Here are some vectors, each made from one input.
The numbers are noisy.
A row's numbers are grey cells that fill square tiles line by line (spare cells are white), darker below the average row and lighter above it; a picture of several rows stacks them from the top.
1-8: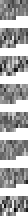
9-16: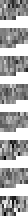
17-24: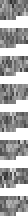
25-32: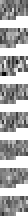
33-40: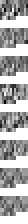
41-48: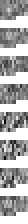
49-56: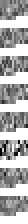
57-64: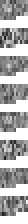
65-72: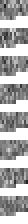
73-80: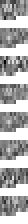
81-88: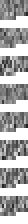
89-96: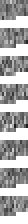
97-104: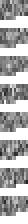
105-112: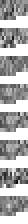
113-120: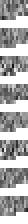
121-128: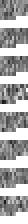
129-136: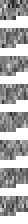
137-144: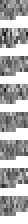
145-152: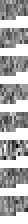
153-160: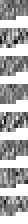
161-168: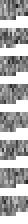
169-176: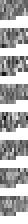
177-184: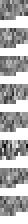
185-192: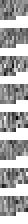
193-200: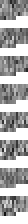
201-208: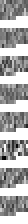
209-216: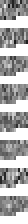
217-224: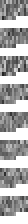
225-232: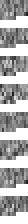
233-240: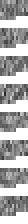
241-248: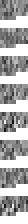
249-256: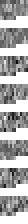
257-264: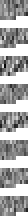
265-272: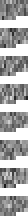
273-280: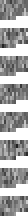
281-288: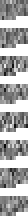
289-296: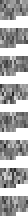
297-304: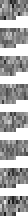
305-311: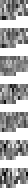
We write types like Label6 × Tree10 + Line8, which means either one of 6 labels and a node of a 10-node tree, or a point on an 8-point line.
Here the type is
Circle10.
